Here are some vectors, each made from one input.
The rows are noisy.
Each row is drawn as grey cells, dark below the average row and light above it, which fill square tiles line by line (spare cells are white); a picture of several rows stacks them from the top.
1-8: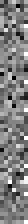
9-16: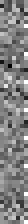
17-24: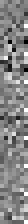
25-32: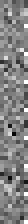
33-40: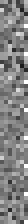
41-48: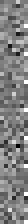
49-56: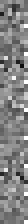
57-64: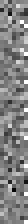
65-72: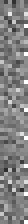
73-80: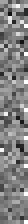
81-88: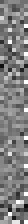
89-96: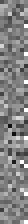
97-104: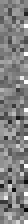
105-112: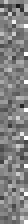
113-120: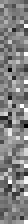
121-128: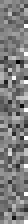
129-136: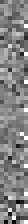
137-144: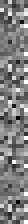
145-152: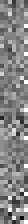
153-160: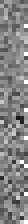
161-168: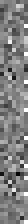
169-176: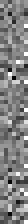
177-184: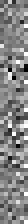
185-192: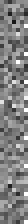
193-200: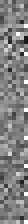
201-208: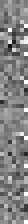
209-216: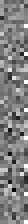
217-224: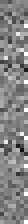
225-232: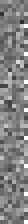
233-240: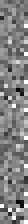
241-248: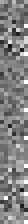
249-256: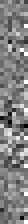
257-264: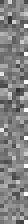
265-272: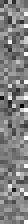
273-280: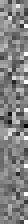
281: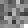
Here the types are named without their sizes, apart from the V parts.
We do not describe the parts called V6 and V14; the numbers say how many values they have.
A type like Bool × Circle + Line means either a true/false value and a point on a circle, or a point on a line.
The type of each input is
(Bool × Bool × Bool + V6) × V14 + Line.
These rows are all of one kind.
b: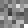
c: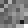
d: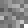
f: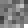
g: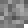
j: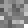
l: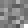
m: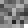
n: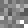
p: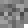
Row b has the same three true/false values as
c, d and m.
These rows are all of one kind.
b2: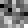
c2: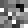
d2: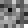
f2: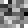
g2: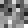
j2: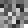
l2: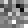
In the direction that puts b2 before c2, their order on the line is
g2, d2, b2, f2, l2, c2, j2.
